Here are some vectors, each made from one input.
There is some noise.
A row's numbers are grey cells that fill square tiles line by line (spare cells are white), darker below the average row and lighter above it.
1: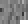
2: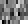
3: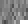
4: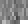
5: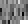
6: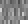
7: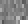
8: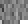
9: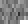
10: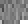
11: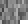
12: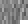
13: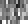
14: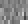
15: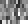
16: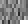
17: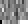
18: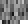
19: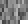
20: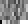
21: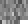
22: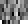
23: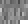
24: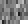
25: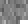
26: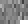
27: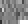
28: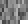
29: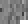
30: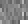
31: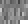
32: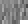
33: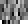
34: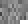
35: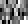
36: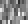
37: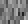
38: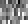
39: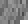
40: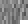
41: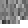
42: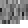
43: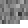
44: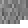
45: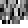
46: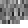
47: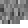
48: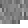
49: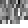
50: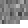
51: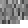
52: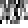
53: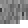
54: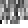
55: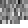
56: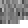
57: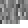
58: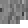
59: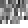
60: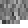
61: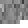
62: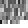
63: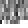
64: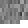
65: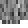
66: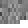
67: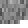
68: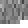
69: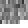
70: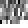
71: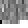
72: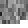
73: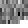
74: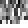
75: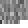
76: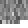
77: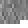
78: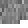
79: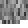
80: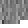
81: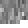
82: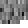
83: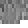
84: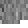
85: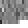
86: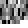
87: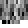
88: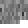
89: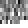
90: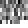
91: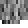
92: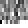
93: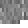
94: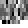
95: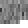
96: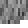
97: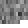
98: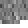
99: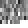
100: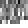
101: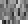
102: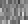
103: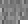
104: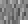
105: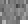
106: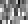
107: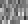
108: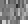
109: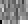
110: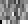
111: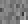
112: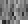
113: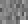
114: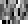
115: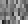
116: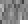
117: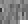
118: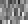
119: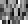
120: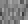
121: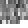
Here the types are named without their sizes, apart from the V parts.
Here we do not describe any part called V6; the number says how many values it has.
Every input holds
a true/false value and a value of V6, together with either a point on a circle, or a point on a line.
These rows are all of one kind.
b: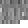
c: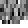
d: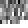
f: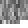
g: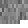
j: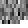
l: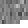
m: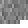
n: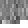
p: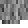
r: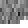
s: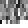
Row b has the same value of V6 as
f, j and m.
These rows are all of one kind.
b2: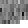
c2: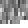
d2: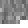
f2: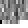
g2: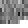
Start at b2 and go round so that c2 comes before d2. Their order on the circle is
b2, c2, f2, g2, d2.
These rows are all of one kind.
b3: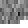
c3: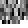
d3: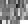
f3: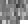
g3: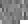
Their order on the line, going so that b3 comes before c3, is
f3, b3, g3, c3, d3.
